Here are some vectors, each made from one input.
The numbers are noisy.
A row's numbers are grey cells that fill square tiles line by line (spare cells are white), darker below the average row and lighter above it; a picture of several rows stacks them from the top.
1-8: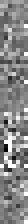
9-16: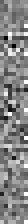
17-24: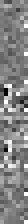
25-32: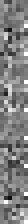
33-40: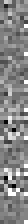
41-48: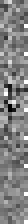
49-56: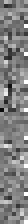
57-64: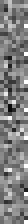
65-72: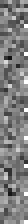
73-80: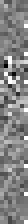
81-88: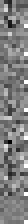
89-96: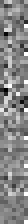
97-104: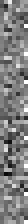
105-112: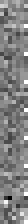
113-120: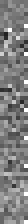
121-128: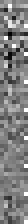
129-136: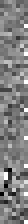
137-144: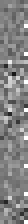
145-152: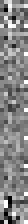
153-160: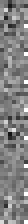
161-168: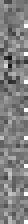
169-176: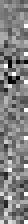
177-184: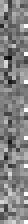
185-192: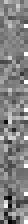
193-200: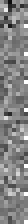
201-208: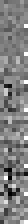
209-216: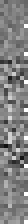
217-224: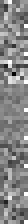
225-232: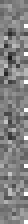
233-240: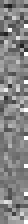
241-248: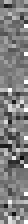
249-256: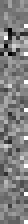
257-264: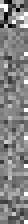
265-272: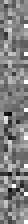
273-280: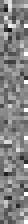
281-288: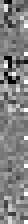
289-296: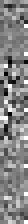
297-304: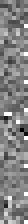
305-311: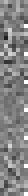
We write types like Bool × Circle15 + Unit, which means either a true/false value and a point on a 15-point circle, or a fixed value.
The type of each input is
Bool × Bool × Bool × (Tree9 + Unit) + Line10.
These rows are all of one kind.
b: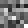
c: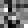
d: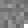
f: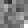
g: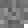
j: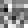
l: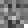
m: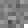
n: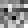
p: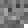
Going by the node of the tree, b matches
d, m and p.
